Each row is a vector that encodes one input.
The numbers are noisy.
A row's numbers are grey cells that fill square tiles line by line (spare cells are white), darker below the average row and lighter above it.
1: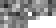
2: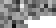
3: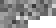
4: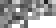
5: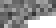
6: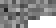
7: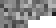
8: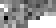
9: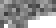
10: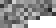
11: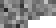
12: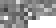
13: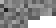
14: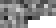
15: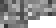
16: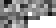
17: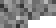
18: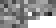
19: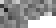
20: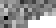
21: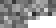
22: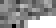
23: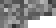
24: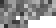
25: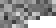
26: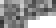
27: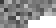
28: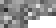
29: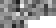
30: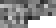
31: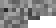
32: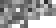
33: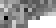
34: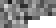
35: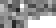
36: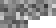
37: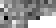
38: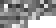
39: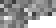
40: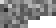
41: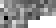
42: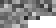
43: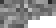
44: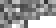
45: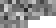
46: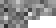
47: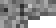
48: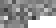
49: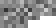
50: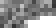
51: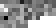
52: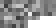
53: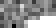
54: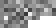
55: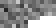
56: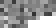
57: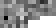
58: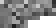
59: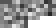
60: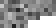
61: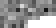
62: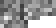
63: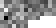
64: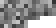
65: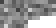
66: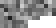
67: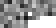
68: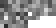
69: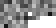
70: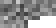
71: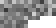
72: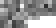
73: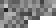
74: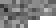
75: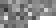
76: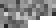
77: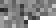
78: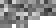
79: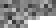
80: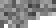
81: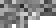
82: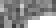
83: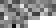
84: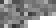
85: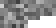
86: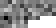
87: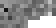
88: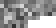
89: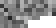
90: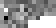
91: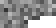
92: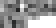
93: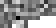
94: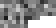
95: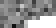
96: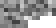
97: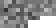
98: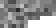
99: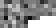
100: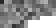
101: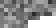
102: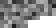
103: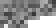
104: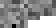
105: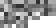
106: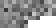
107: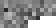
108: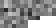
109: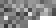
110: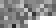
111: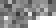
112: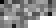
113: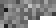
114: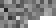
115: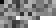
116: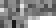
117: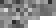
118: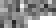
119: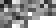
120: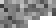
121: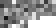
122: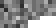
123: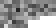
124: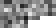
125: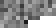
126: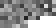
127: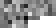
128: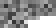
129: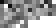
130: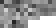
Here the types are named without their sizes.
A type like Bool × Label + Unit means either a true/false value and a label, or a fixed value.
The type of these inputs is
(Bool × Bool × Bool × Bool + Line) × Line.
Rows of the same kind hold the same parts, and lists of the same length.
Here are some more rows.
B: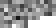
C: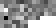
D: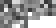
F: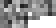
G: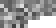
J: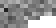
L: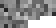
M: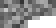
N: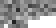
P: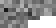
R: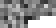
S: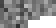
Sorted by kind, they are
B, C, D, F, R
G, J, L, M, N, P, S

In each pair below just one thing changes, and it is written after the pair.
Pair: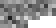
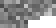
the place on the line
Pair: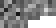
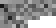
the place on the line
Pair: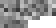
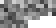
one of the four true/false values
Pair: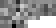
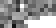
one of the four true/false values
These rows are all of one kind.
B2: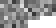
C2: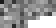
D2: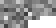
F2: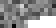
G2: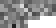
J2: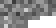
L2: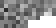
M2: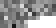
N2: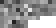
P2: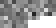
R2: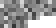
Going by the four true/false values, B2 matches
F2, G2, M2 and R2.
